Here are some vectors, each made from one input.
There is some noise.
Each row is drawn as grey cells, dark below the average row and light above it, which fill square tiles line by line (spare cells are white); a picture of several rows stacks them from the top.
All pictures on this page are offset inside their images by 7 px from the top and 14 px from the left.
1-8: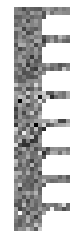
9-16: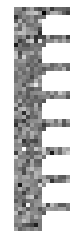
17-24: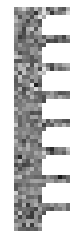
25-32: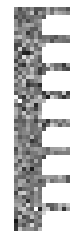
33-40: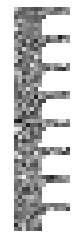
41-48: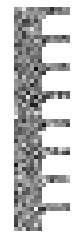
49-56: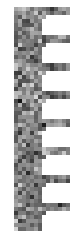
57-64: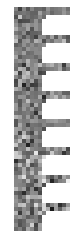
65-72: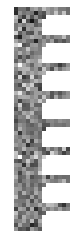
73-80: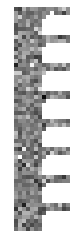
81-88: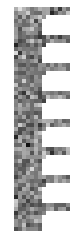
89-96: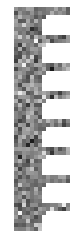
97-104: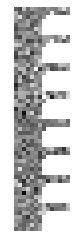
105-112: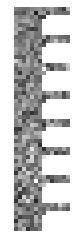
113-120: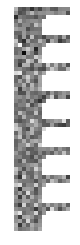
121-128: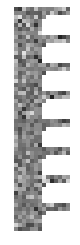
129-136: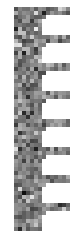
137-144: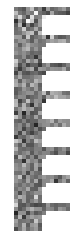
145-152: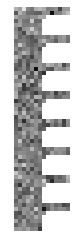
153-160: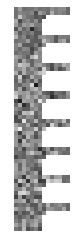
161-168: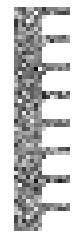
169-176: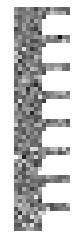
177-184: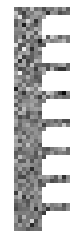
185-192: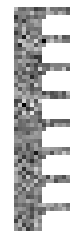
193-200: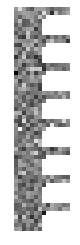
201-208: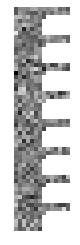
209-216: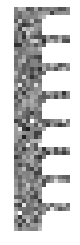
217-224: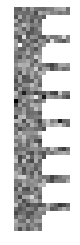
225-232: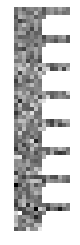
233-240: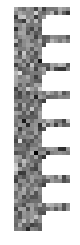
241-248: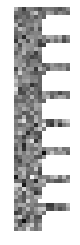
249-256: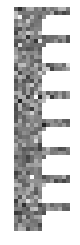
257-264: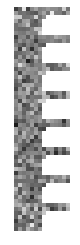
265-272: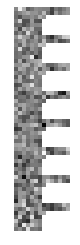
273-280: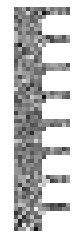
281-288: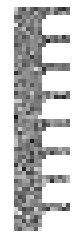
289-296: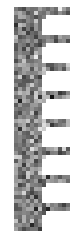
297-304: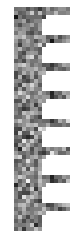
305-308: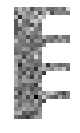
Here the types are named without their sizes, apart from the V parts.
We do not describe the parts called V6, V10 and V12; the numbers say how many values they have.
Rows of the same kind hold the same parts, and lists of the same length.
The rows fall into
4 kinds.
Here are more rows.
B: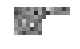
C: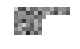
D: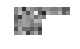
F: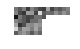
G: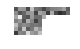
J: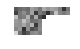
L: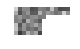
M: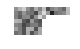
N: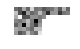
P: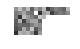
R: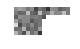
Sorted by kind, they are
B, D, F, J
C, L, R
G, N
M, P

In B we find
a label, a point on a line and a value of V10.
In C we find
a label, a value of V6 and a value of V10.
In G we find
a point on a circle.
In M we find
a value of V12.
